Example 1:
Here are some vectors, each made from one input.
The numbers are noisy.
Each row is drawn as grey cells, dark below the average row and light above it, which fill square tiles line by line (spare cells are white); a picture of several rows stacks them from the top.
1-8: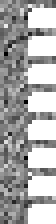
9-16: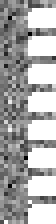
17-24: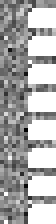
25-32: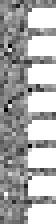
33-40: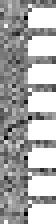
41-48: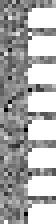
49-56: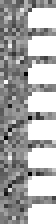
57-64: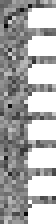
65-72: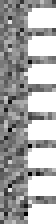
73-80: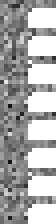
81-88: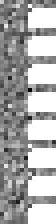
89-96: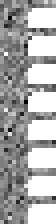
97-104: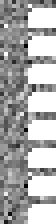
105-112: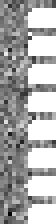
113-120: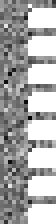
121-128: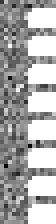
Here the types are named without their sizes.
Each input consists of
a node of a tree, together with either a point on a line, or a node of a tree.
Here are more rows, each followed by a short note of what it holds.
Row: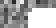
a point on a line and a node of a tree
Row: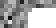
a node of each of two trees
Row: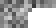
a node of each of two trees
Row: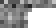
a point on a line and a node of a tree
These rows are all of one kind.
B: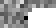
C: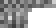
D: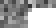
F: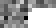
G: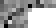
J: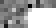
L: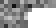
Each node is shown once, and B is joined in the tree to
F.
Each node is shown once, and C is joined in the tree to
L.
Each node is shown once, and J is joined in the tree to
D and G.
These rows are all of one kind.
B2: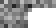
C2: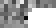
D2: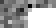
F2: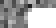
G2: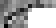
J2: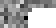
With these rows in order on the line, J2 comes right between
C2 and G2.
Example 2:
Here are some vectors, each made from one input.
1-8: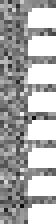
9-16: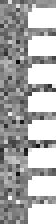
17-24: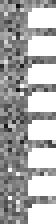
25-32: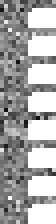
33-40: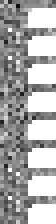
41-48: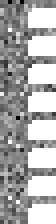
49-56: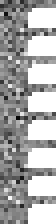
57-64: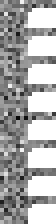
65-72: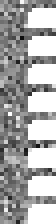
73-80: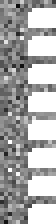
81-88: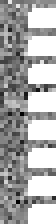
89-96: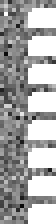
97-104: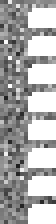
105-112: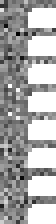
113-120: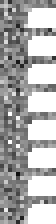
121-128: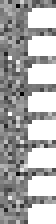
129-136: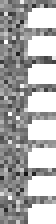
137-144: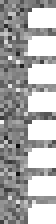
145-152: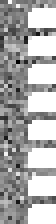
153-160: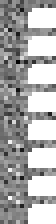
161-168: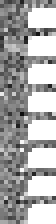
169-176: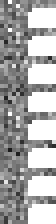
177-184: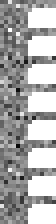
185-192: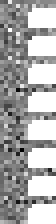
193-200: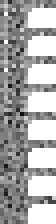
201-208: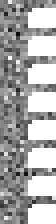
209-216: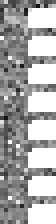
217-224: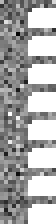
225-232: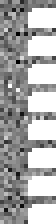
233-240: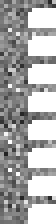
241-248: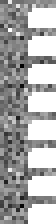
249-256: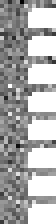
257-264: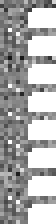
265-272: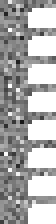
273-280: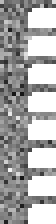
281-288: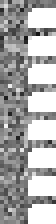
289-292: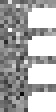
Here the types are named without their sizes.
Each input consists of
a list of points on a circle.
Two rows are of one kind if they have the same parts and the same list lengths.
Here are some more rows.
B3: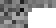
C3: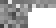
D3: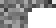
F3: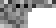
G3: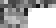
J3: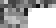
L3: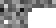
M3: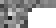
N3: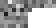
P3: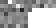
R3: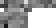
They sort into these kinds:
B3, D3, L3, M3, R3
C3, N3, P3
F3
G3, J3

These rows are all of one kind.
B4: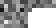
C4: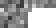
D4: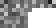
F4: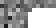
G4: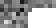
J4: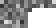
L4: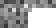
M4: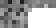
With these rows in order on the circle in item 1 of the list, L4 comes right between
C4 and M4.
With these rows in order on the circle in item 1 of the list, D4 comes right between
C4 and J4.
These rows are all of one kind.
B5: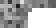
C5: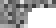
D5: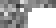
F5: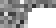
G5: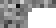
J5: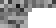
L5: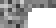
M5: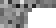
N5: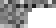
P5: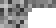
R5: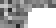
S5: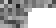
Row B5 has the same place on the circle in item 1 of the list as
G5, J5, L5 and P5.
